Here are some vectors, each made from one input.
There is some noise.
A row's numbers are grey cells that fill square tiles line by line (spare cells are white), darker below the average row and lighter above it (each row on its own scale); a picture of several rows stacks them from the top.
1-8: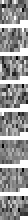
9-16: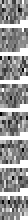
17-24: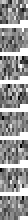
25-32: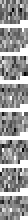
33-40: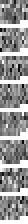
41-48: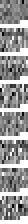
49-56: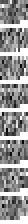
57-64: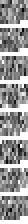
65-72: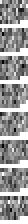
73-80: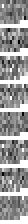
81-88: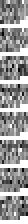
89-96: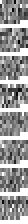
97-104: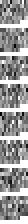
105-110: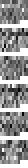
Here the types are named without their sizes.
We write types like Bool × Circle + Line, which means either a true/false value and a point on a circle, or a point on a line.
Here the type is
Tree.
